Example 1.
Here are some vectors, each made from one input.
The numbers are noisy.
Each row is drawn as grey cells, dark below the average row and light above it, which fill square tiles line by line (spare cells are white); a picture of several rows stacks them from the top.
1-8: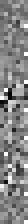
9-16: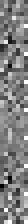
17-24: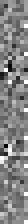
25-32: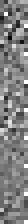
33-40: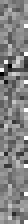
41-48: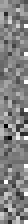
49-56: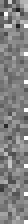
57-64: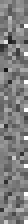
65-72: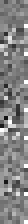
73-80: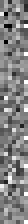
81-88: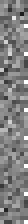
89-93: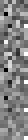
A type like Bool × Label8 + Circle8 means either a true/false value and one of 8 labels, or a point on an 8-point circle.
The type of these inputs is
Line16.
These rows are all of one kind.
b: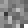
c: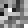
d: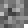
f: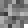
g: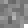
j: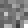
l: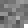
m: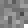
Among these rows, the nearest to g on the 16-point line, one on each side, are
j and m.
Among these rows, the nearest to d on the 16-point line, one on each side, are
b and l.
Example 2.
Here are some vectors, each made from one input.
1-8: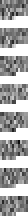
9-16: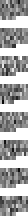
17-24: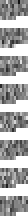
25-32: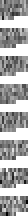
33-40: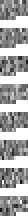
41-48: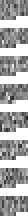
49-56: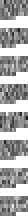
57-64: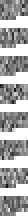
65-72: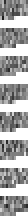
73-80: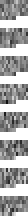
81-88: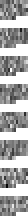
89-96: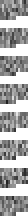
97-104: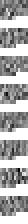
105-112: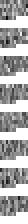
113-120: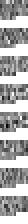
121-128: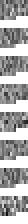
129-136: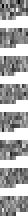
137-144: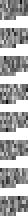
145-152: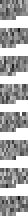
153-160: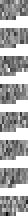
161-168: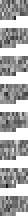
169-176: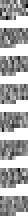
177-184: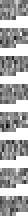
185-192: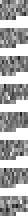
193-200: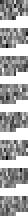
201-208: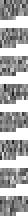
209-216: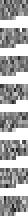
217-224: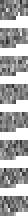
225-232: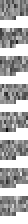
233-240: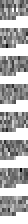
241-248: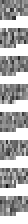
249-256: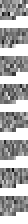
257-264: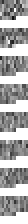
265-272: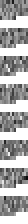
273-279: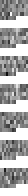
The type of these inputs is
Tree17.
